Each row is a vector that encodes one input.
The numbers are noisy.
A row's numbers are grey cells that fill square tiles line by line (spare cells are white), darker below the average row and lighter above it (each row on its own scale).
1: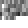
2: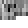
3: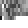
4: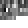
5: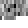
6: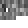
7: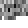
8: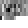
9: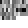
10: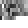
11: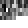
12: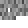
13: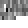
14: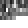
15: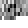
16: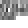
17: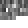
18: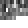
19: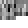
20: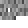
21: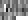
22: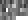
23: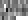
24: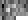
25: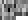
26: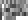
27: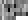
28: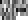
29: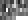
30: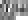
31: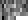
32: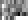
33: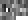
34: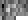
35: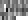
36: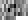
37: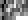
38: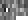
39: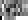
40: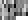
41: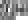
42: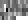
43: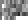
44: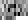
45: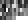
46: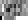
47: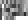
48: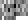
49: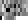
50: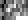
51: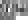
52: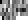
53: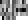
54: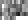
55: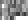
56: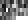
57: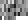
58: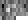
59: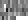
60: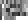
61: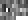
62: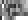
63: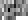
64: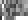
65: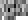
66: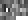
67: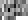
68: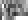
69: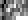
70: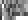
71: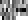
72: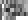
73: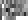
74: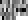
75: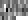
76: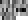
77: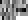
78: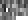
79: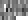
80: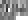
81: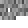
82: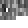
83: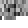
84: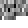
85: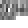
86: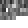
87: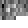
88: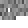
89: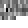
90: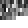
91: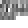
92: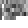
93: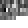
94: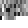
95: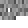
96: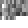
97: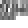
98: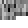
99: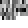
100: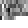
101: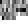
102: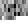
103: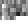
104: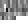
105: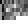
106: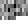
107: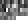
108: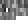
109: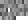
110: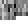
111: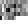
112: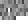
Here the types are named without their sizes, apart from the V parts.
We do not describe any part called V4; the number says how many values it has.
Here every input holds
a true/false value, together with either a point on a line, or a value of V4.
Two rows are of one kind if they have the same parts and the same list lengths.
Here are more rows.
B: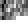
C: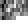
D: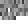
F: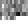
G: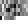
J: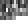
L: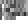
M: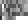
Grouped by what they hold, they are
B, C, D
F, G, J, L, M

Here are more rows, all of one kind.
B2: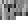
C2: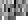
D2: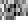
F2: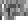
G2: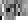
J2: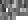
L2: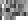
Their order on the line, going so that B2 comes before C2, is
B2, C2, D2, G2, F2, L2, J2.
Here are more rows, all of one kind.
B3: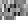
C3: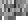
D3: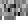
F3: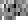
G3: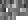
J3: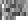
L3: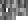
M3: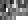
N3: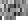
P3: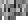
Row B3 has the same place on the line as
D3, F3, L3 and N3.
